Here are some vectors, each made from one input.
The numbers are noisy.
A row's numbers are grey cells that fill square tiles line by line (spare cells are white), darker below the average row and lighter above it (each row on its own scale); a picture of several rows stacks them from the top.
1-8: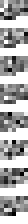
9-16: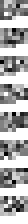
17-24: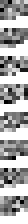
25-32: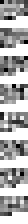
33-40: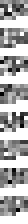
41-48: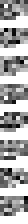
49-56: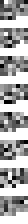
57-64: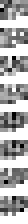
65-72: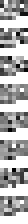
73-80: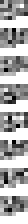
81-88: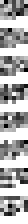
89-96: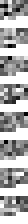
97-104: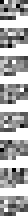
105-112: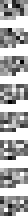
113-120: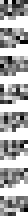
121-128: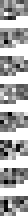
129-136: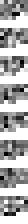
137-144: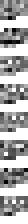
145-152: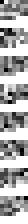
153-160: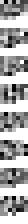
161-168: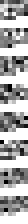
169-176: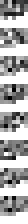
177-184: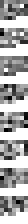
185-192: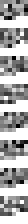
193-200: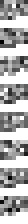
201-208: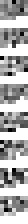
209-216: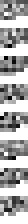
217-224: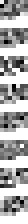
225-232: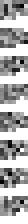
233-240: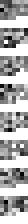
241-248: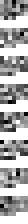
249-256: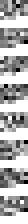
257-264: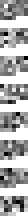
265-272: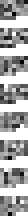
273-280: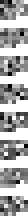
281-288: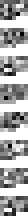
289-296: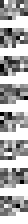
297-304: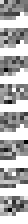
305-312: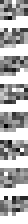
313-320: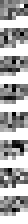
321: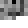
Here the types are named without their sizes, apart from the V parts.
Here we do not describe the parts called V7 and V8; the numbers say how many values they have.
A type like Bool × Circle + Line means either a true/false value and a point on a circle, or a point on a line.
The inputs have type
Bool × Bool × Bool × Bool + Label × V8 + V7.
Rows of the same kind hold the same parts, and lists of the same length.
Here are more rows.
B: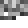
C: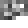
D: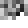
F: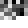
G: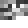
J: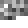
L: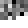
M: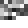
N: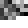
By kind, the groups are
B, C, G, J, M
D, F, L
N

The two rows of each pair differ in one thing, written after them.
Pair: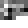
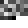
the value of V8
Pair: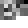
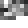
the label
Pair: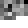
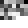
the label
